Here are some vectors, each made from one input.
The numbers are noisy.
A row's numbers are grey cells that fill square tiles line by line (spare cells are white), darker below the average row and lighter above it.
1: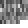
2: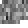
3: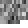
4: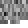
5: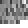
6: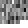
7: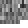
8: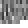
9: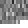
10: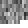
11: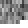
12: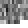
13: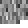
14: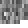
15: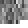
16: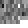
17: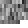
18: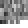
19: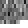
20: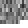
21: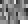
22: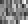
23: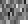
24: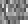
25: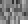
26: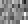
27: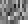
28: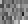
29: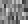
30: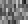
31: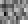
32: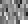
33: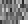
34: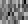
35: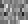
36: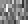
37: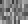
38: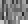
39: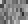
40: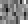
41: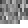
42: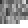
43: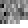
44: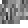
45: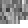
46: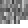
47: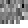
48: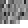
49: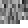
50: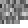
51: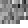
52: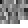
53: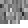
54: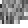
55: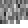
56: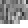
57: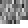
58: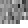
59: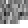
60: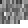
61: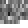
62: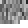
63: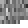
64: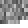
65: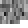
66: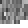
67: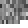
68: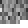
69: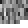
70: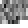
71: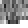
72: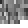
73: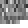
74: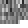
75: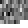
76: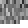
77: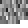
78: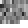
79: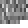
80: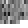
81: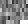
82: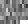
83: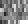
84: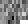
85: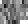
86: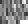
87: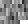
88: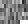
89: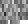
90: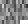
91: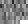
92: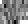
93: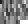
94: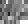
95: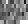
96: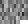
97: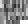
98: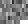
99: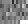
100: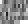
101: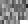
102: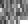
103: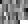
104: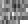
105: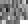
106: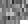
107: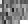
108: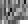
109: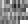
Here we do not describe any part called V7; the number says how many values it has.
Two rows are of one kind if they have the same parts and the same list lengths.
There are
2 kinds of row.
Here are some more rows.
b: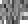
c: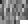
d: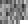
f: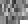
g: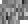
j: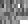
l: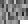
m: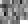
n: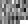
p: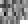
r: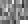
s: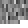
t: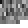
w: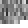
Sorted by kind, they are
b, d, f, g, n, r
c, j, l, m, p, s, t, w

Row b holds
one of 6 labels and a value of V7.
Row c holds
three true/false values and a value of V7.
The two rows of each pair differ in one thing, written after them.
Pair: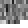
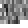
one of the three true/false values
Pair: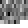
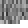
the value of V7
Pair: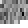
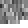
the value of V7
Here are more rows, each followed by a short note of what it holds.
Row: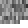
one of 6 labels and a value of V7
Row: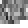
one of 6 labels and a value of V7
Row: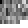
three true/false values and a value of V7
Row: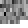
three true/false values and a value of V7
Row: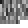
three true/false values and a value of V7
